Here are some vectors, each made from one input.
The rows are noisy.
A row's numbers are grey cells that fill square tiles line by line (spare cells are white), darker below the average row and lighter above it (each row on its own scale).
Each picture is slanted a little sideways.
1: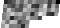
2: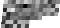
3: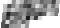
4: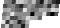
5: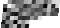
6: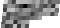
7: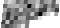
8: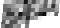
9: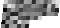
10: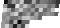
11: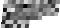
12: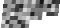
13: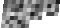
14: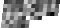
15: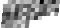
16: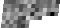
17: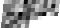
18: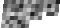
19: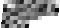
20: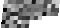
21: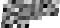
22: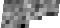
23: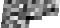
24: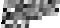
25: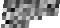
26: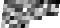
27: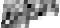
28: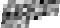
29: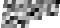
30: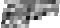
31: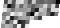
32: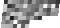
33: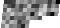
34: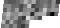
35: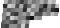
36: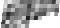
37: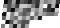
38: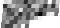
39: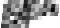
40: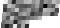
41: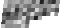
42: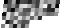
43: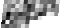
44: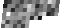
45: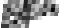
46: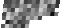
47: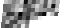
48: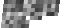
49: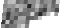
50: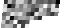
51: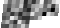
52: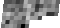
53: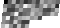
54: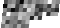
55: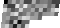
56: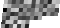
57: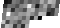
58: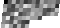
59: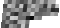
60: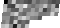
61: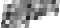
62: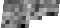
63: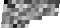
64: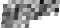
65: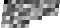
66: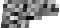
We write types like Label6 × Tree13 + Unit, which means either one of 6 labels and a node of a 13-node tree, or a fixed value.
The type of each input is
Bool × Circle9.
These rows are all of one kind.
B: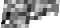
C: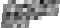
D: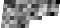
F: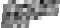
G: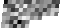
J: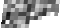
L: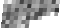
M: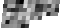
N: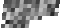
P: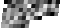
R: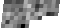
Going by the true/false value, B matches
C, F, J and L.
